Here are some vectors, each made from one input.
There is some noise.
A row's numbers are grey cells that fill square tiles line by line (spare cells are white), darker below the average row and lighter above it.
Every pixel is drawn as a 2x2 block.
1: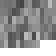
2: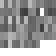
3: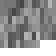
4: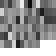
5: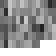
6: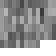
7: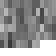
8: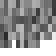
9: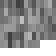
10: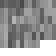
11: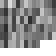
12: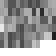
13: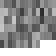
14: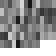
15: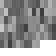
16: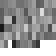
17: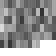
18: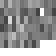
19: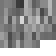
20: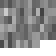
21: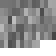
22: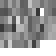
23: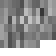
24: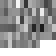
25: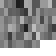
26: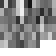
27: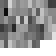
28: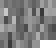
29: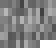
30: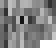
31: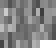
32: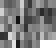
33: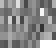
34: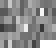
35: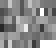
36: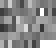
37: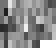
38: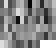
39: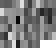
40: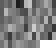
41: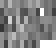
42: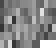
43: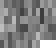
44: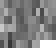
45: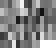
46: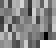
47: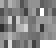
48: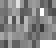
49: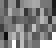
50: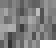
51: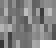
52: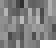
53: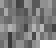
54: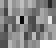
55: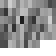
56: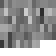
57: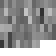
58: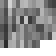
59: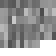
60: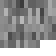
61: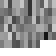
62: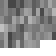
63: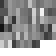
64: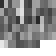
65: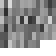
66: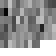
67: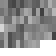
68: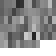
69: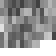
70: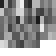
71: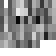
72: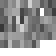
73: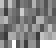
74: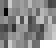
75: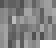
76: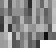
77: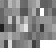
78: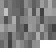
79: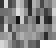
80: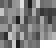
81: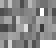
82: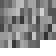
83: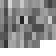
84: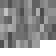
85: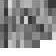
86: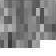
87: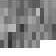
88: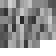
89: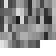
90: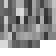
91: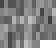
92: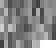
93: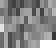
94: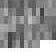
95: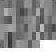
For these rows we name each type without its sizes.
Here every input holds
a node of a tree, together with either a point on a circle, or a fixed value.
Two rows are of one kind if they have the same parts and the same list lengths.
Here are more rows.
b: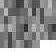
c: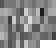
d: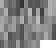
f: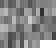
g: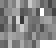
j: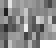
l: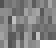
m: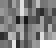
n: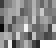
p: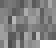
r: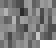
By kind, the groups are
b, c, d, f, l, p, r
g, j, m, n

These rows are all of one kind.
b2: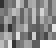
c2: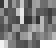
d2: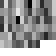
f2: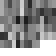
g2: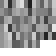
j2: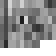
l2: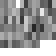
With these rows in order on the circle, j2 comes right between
f2 and l2.
